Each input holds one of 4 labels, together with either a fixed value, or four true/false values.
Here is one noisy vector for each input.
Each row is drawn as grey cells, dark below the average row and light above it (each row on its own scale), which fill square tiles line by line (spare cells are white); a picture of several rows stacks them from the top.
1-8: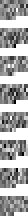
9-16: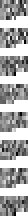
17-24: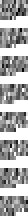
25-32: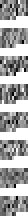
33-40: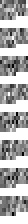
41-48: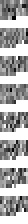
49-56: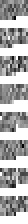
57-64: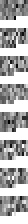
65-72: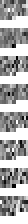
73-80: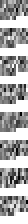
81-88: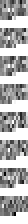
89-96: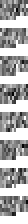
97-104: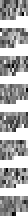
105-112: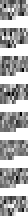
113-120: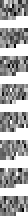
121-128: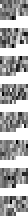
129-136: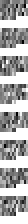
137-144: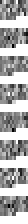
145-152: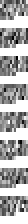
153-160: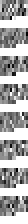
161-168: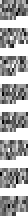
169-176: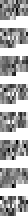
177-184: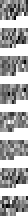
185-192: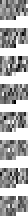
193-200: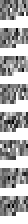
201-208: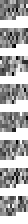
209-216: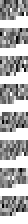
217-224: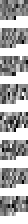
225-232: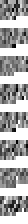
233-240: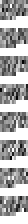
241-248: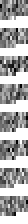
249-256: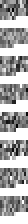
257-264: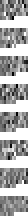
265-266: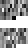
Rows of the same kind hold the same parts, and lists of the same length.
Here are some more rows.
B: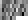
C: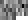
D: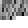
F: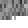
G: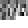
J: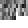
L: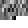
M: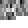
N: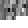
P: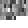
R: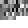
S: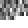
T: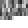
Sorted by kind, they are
B, D
C, F, G, J, L, M, N, P, R, S, T

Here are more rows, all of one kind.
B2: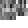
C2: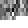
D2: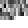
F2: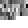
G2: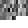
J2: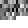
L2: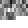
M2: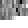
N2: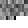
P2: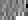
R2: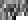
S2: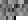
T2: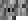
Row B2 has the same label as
D2, F2 and R2.
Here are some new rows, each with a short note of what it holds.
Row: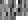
one of 4 labels and four true/false values
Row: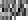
one of 4 labels
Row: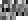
one of 4 labels
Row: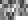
one of 4 labels and four true/false values
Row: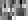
one of 4 labels and four true/false values
